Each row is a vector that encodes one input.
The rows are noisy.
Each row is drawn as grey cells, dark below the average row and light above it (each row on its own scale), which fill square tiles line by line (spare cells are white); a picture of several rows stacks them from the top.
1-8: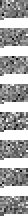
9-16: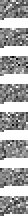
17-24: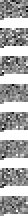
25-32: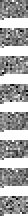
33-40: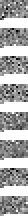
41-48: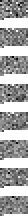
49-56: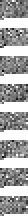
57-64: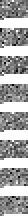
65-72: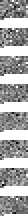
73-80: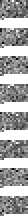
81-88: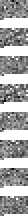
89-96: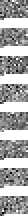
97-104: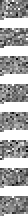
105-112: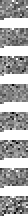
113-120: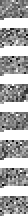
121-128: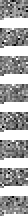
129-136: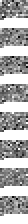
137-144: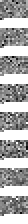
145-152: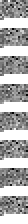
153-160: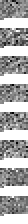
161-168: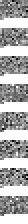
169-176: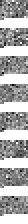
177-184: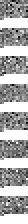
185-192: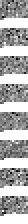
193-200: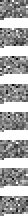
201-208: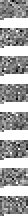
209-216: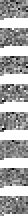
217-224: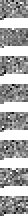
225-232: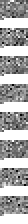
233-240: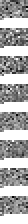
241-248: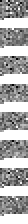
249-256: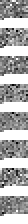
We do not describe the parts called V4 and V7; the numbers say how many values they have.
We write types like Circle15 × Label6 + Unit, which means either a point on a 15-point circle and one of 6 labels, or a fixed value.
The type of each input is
Bool × ((Circle16 + V4) × V7 + Unit).
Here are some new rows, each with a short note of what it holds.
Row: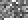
a true/false value, a value of V4 and a value of V7
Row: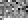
a point on a 16-point circle, a true/false value and a value of V7
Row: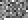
a point on a 16-point circle, a true/false value and a value of V7
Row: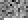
a point on a 16-point circle, a true/false value and a value of V7
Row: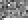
a true/false value, a value of V4 and a value of V7
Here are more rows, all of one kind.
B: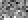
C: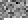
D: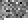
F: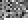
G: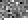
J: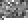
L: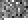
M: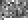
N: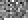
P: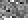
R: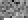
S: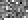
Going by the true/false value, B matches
C and R.
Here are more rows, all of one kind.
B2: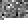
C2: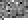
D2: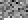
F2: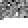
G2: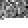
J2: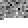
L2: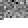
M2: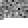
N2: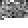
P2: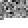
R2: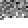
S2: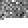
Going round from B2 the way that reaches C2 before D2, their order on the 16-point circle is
B2, L2, S2, R2, G2, C2, M2, F2, N2, J2, D2, P2.
